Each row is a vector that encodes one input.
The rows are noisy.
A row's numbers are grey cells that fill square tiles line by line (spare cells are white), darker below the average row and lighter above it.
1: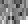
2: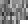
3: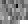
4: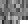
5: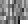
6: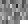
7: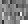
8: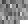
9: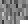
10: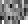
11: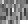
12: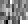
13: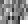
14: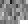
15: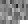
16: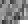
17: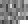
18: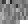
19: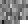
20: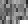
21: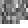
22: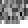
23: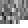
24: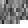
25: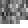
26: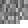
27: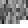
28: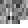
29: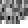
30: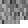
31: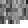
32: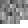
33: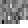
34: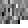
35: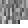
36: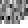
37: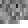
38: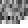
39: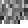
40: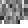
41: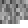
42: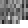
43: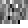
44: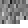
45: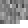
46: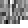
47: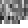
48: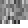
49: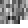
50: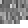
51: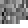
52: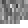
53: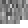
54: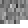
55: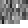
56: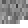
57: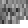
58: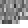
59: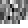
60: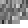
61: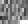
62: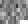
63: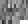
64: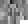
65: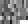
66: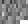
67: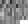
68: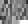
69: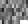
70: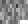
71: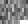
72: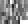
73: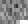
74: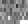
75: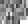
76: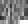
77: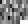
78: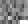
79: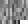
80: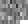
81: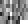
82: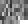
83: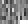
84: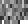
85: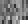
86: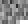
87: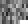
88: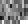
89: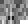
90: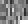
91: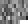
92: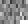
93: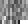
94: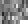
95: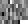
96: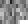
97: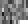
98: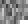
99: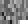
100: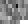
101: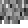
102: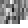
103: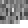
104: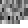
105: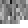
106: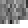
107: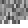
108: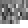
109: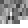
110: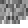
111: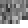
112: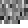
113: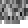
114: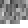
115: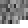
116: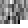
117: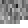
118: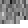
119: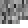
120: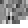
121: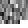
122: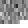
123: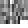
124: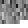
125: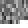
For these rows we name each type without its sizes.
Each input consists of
a point on a line, together with either a label and three true/false values, or a point on a line.
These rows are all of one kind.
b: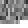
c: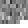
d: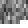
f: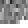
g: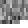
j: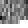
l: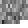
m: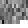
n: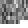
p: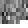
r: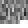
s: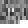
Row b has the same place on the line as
j, r and s.
